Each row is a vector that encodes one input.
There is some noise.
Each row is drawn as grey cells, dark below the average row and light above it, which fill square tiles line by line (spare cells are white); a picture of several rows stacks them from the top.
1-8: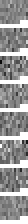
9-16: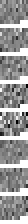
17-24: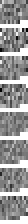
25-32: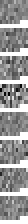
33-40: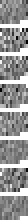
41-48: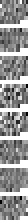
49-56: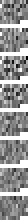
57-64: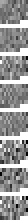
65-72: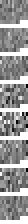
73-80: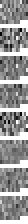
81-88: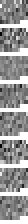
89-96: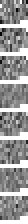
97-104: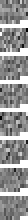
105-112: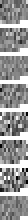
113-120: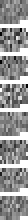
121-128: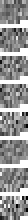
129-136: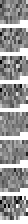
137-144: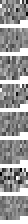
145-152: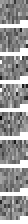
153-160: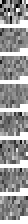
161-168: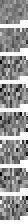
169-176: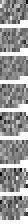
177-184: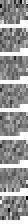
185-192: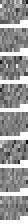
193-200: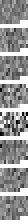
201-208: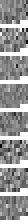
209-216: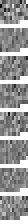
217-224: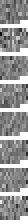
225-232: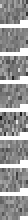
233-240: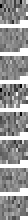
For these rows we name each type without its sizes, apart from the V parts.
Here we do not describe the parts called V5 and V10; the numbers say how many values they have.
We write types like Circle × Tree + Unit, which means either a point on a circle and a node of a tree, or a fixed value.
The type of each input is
Bool × Bool × Bool × Bool × V5 + Label × (Line + V10).
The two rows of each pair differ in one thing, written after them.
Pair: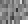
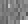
the value of V5
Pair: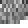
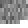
the value of V5
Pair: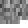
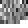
the value of V5
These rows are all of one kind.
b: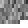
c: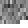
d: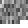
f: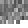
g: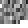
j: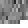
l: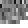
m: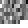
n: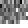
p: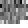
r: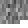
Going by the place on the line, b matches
f and n.
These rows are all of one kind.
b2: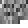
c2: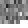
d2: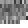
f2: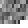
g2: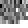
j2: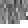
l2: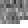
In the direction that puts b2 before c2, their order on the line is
j2, l2, d2, b2, f2, g2, c2.
